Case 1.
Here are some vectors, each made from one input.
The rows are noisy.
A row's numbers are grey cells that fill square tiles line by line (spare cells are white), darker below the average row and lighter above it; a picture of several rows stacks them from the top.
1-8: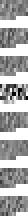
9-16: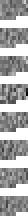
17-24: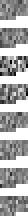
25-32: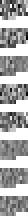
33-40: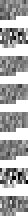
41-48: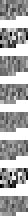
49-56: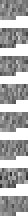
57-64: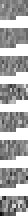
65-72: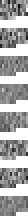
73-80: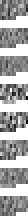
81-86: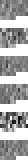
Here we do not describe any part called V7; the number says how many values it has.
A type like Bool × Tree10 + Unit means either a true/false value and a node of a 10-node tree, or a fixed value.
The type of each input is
Bool × V7 + Line6.
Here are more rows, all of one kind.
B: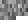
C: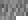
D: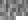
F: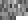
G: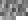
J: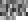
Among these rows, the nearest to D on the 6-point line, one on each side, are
G and J.
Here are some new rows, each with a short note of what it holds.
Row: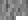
a point on a 6-point line
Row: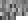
a true/false value and a value of V7
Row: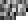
a true/false value and a value of V7
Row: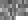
a true/false value and a value of V7
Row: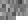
a true/false value and a value of V7
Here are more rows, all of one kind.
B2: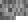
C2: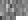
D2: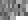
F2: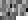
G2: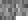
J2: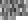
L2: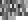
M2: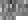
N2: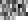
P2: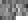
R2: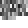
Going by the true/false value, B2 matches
D2, L2 and R2.
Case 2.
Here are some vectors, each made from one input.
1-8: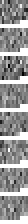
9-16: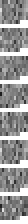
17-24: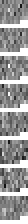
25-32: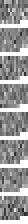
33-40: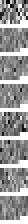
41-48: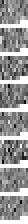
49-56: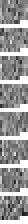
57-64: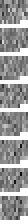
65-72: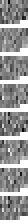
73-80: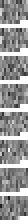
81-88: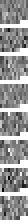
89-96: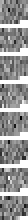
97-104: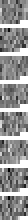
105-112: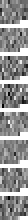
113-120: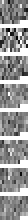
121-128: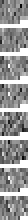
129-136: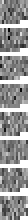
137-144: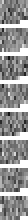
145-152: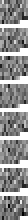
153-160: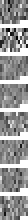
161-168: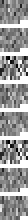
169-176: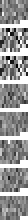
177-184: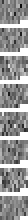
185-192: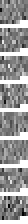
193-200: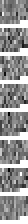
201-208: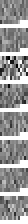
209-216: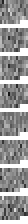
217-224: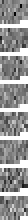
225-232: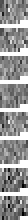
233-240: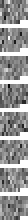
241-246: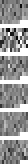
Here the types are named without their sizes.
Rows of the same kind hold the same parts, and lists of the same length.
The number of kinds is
4.
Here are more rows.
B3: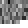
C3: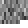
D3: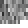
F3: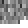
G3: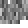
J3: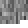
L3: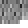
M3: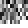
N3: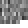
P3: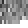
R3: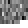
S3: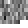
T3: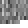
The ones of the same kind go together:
B3, D3, F3, N3, R3
C3, G3, S3
J3, L3, P3, T3
M3

